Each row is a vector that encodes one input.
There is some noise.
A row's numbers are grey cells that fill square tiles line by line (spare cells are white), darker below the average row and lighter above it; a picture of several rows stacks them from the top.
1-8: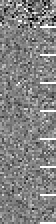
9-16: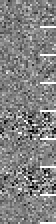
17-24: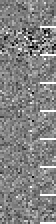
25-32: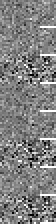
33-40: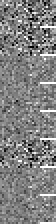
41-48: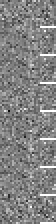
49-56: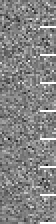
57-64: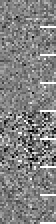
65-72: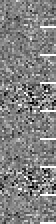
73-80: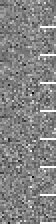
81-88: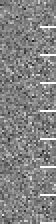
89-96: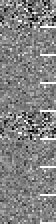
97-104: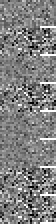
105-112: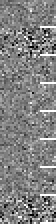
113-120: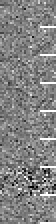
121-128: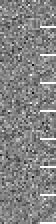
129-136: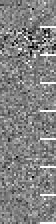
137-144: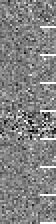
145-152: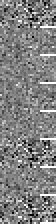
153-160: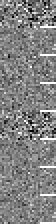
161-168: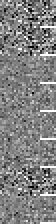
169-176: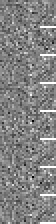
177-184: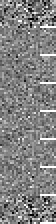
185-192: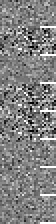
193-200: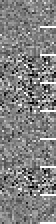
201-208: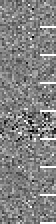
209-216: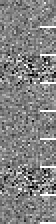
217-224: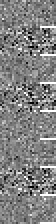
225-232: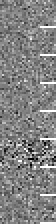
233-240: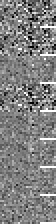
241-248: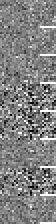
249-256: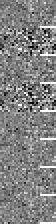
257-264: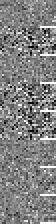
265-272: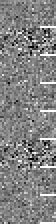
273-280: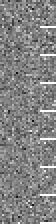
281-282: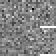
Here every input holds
either one of 4 labels, a point on an 11-point line and a true/false value, or one of 5 labels.
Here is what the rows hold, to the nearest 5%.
About 80% of them hold one of 4 labels, a point on an 11-point line and a true/false value. The rest hold one of 5 labels.
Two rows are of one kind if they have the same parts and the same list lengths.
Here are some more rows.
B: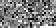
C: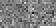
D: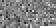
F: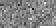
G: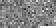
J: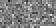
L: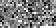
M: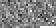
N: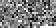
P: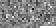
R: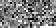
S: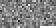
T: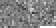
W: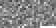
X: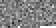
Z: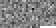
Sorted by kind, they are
B, L, N, R
C, D, F, G, J, M, P, S, T, W, X, Z

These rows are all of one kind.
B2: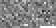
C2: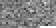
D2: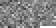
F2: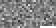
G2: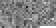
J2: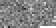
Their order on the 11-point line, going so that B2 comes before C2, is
B2, F2, D2, J2, C2, G2.
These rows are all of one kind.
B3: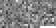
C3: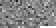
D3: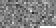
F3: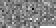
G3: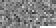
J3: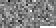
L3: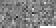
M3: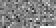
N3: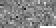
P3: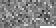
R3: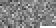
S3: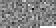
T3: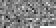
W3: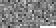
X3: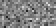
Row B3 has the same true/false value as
G3, L3, S3 and W3.
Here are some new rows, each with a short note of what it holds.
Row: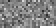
one of 4 labels, a point on an 11-point line and a true/false value
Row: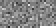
one of 4 labels, a point on an 11-point line and a true/false value
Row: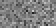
one of 4 labels, a point on an 11-point line and a true/false value
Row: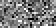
one of 5 labels
